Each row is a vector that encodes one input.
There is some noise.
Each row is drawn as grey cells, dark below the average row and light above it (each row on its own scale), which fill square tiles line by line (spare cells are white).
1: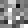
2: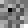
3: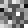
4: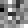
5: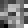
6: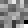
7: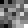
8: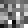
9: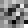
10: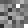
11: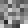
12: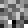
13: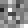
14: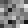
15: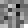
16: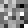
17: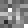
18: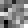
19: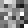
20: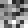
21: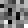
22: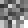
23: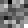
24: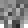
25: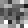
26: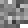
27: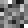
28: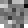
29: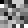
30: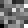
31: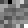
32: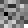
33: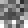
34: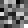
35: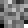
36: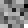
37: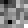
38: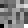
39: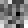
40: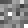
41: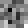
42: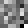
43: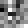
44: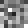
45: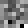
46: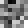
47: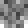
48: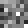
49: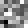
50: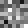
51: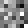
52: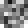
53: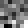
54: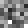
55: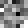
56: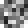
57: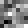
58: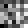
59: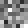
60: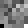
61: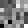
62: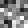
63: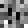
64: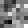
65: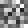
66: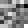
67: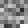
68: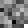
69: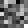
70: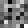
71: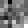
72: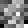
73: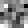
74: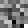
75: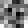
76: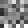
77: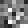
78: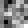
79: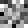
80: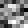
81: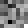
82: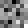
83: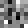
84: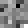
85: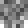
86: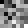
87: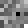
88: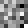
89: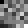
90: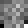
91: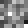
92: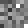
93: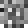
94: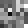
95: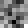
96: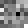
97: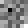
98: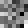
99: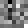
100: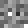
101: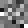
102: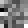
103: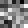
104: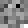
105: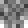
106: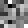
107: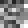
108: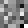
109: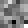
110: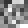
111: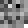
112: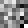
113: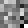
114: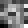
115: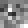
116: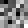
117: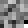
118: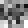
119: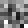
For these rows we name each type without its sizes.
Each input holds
either a fixed value, or a label and three true/false values.
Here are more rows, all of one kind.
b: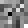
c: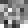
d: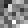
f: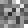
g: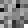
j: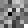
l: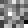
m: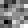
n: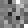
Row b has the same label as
f, j and n.
